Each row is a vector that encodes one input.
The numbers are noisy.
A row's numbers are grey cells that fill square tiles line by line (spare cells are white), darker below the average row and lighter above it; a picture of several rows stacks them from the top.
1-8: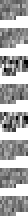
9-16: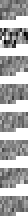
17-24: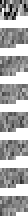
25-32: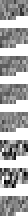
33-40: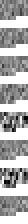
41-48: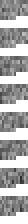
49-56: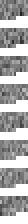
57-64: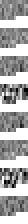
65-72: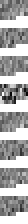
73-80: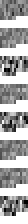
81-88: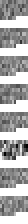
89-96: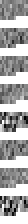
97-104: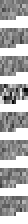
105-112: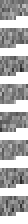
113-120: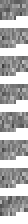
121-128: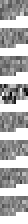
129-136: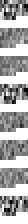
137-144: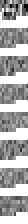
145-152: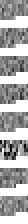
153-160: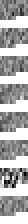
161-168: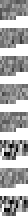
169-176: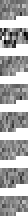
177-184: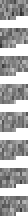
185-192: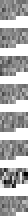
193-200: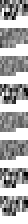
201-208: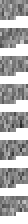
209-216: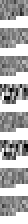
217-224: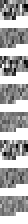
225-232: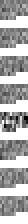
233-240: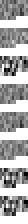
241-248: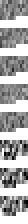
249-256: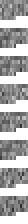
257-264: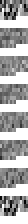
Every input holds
either a point on each of two 3-point lines, or a point on a 10-point line and a true/false value.
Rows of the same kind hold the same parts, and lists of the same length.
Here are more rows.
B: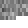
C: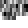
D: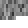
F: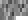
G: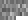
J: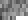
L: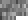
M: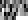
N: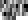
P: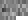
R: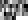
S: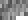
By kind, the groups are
B, D, F, G, J, L, P, S
C, M, N, R

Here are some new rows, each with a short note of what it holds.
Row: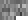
a point on a 10-point line and a true/false value
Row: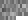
a point on a 10-point line and a true/false value
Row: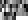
a point on each of two 3-point lines
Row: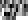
a point on each of two 3-point lines
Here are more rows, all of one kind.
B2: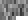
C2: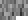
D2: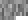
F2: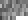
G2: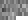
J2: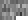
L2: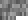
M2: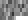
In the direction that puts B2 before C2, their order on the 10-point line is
M2, F2, L2, B2, J2, C2, G2, D2.
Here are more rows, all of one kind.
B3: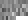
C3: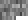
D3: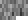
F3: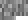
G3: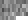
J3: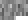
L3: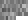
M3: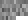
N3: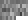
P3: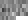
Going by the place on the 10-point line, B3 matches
J3 and P3.
